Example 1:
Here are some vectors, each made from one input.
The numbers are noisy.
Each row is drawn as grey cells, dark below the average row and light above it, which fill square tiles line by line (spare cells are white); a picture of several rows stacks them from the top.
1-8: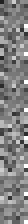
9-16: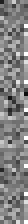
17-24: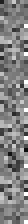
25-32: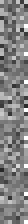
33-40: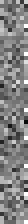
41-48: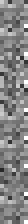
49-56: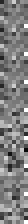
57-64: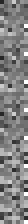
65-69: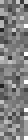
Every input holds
one of 6 labels.
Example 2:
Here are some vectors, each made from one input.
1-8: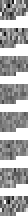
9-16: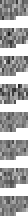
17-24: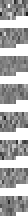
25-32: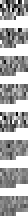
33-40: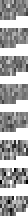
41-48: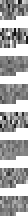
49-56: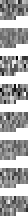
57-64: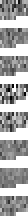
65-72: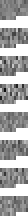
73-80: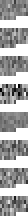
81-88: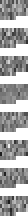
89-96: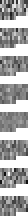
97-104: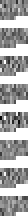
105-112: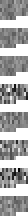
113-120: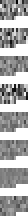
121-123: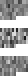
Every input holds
four true/false values.
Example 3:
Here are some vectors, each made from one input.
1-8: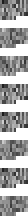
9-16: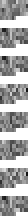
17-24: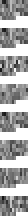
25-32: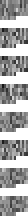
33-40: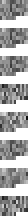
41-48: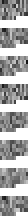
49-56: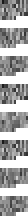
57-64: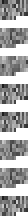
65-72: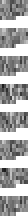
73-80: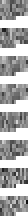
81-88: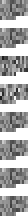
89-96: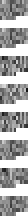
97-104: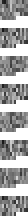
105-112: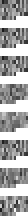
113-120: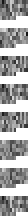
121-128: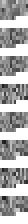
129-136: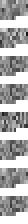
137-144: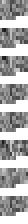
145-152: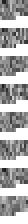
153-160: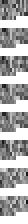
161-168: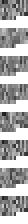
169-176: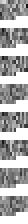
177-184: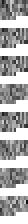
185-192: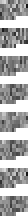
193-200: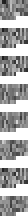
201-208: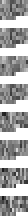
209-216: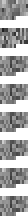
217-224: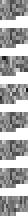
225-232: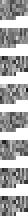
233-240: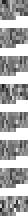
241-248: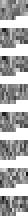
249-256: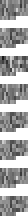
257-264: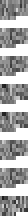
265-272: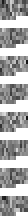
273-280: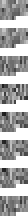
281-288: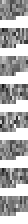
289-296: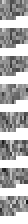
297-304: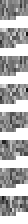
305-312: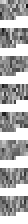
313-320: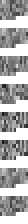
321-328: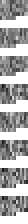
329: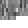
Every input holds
a point on a 9-point line.
